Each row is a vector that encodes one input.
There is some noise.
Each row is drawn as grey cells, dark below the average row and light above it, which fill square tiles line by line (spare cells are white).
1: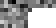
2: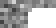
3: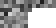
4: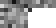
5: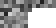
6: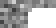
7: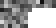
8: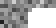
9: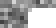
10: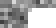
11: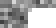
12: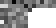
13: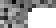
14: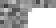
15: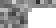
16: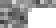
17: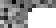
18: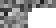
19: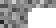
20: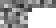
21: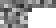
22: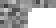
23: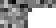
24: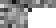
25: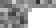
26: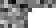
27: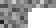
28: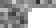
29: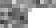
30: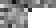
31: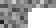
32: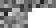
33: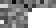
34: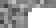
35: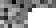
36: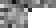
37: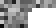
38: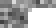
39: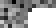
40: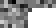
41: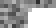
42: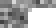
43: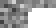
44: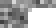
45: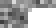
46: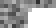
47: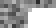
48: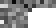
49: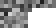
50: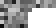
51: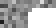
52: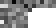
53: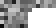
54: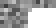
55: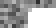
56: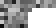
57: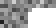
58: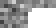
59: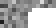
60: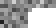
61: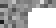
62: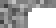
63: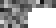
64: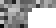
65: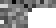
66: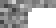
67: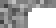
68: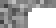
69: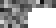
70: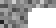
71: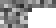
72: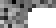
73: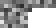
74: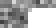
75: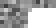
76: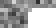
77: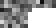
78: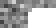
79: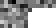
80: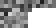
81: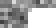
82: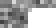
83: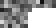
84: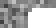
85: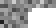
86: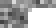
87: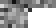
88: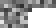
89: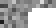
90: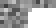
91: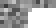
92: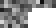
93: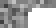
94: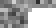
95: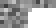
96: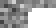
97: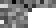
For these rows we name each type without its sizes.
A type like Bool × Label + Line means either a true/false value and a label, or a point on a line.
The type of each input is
Label + Line.
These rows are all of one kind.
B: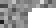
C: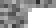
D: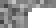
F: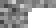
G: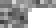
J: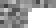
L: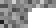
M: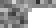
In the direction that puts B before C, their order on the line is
L, B, D, F, J, C, M, G.
